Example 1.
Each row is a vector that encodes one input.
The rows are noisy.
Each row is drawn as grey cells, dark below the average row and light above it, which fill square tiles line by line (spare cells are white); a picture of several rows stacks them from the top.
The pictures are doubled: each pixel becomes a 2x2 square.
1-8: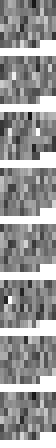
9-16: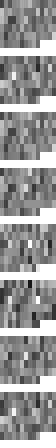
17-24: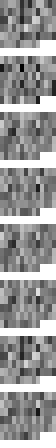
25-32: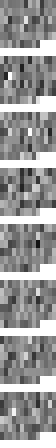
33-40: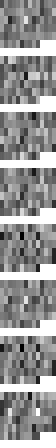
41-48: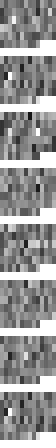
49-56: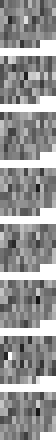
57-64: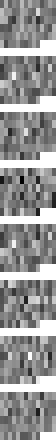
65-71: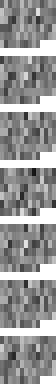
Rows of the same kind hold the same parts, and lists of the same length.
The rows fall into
2 kinds.
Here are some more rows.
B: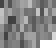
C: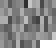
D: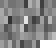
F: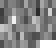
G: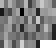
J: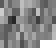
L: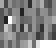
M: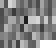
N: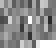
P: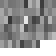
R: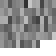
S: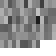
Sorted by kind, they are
B, C, D, J, P, R, S
F, G, L, M, N

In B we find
a point on a 9-point circle.
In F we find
one of 8 labels.
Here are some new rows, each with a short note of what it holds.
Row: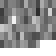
one of 8 labels
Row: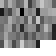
one of 8 labels
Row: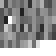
one of 8 labels
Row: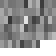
a point on a 9-point circle
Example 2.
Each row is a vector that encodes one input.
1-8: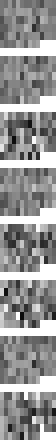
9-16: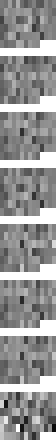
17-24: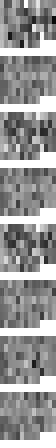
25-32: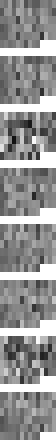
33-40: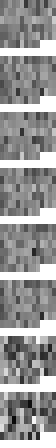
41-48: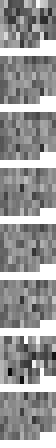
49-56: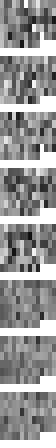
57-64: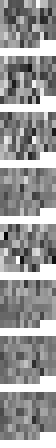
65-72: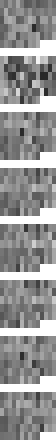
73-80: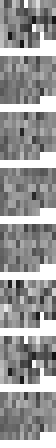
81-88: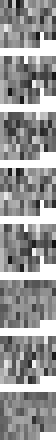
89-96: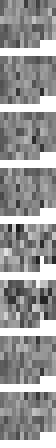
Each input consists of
either one of 6 labels, or three true/false values.
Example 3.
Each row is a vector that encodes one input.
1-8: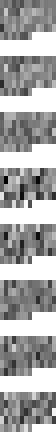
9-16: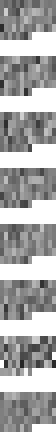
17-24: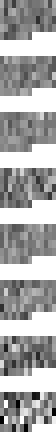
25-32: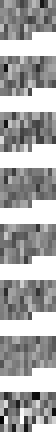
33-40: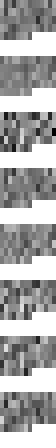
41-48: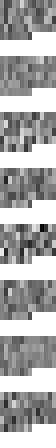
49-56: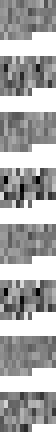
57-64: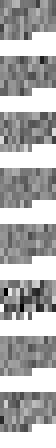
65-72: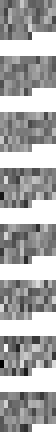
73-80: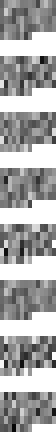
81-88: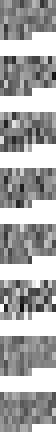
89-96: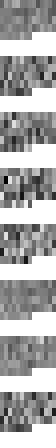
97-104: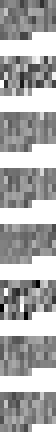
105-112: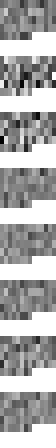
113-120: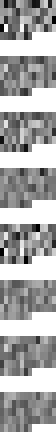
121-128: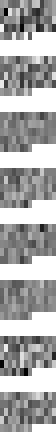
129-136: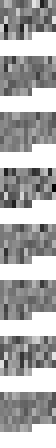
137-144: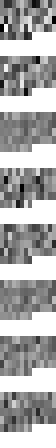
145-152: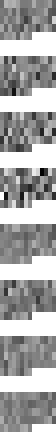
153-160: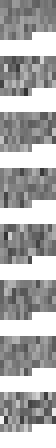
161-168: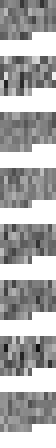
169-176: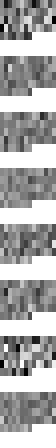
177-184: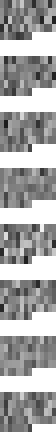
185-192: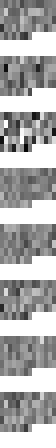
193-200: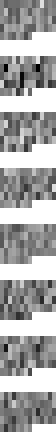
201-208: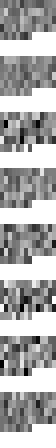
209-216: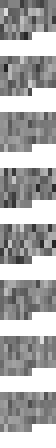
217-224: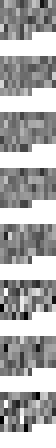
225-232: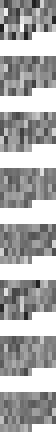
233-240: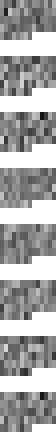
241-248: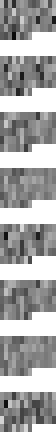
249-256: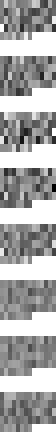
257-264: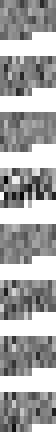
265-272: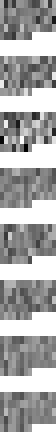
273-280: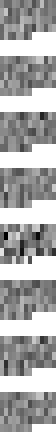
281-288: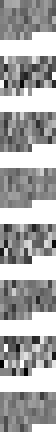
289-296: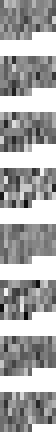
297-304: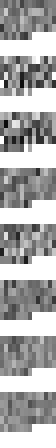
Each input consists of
either a point on a 9-point line, or a point on a 10-point line.
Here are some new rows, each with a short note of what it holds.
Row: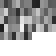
a point on a 10-point line
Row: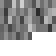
a point on a 9-point line
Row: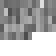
a point on a 10-point line
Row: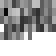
a point on a 9-point line
